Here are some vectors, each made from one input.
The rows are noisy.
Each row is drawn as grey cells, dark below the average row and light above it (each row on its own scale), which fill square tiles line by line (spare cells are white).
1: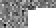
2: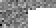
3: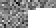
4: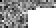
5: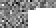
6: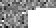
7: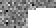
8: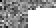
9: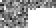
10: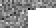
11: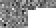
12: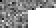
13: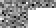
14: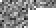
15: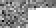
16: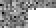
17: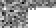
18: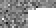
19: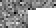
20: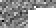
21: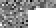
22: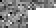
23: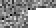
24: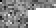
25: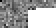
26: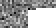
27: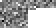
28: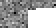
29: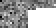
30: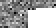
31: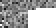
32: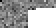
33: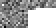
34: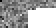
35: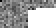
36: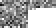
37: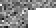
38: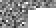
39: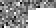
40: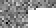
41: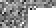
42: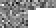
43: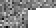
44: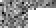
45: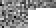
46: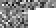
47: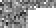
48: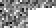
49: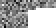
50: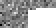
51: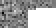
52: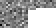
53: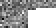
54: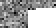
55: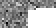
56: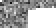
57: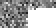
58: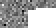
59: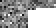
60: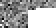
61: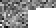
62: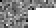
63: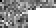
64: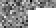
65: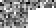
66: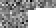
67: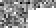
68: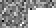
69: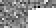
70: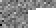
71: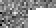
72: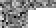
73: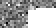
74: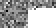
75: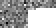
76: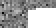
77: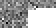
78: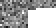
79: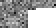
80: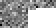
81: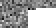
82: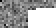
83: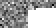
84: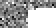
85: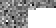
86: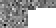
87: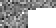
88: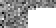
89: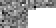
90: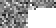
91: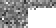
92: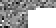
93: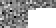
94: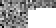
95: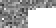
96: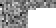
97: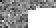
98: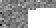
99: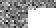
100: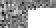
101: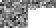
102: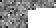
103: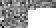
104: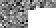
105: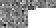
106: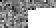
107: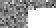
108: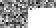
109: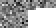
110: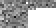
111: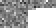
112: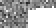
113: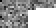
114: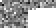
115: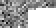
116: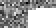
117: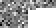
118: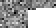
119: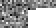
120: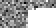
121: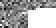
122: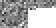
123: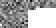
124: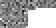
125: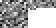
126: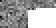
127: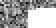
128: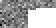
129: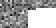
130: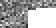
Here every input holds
either one of 4 labels and one of 10 labels, or a node of a 10-node tree.
